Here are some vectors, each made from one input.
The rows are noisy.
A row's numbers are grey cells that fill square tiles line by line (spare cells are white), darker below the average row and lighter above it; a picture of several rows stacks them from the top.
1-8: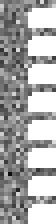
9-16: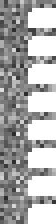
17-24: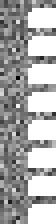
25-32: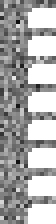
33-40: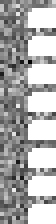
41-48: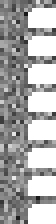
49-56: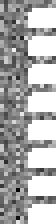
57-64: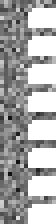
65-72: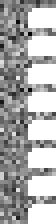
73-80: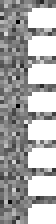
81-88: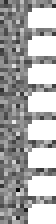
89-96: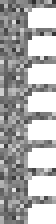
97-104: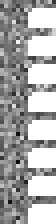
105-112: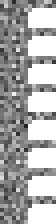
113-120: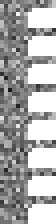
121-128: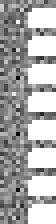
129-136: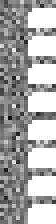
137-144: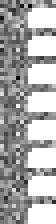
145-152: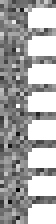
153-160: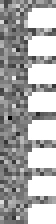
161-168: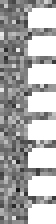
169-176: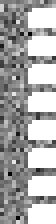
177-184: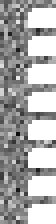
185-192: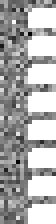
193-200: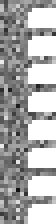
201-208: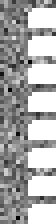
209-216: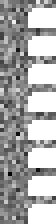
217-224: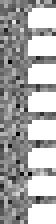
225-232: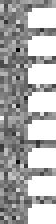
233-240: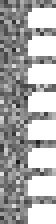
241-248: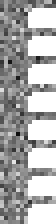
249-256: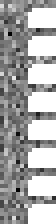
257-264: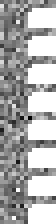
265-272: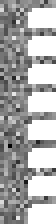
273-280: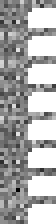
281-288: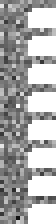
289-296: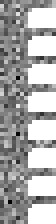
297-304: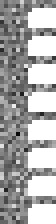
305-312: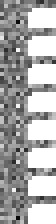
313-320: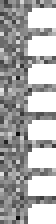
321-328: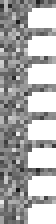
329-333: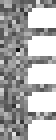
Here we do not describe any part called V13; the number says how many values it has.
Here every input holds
either a point on a 10-point line, or a true/false value and a value of V13, or a list of up to two items, each a point on a 5-point line and a point on a 7-point line.
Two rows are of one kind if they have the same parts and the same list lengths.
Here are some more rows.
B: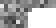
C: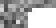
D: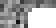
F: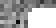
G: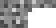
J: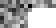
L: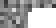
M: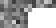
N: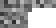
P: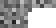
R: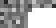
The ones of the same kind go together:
B, C
D, F
G, L, N, P, R
J
M

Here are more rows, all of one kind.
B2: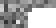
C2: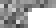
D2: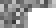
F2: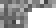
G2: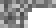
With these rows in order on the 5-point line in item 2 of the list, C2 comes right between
D2 and G2.
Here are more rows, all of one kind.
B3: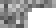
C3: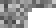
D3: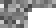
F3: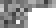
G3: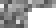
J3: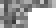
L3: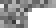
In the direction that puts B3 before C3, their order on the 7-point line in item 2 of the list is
B3, C3, J3, L3, D3, G3, F3.
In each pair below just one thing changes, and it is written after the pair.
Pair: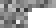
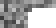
the place on the 5-point line in item 2 of the list
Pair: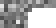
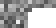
the place on the 5-point line in item 2 of the list
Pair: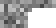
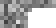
the place on the 7-point line in item 2 of the list
